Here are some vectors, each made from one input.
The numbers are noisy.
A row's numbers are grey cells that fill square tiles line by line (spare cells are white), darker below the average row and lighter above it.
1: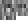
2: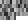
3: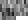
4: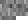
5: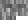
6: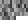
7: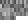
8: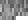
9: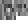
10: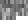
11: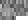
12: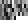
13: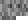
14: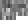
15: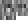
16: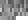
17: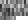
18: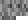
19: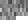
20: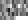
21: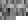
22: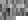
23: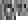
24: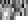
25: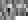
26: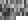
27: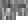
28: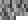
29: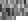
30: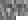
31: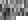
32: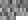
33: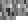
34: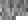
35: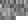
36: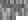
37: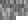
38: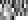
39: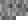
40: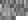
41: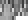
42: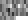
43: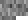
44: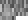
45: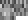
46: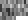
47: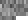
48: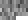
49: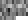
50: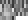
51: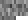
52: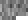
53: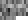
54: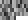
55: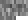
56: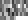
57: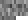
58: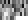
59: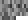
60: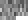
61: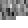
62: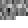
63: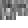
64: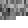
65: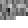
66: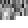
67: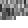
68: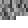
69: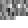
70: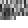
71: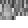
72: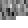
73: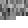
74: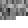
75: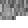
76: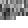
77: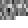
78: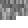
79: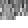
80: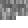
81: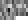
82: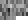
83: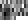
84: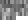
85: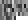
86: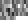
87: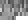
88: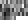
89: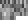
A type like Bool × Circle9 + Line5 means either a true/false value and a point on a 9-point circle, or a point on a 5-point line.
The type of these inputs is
Line6 + Line11.
